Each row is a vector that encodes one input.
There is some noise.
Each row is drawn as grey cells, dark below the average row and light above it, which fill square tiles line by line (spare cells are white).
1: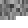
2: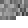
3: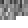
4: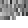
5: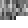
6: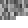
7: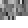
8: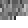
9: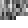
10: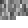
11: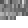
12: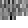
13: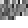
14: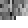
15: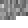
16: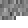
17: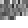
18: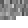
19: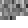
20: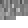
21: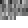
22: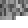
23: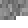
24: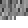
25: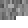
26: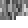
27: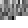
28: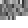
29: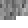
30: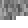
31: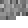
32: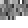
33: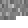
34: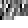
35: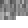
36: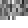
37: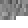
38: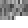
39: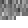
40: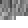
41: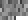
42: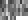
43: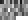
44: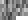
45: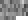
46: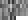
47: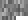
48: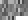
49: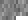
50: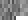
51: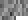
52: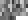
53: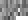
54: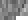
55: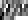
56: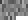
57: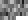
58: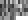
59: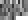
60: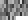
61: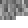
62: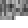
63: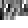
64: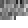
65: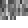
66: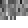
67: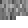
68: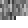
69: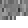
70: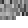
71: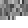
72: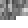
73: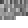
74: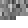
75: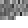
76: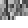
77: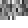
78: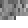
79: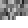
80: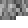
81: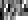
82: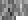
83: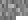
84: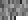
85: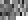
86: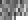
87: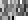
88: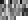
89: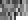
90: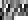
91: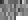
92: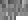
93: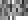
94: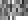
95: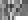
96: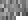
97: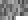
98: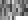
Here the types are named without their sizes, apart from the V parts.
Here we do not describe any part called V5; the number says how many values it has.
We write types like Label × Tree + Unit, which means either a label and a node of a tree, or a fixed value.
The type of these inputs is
List(Bool × V5).
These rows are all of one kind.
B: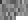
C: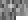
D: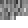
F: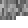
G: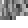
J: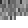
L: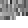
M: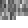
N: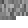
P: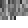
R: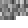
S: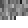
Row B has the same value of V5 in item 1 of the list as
D and J.
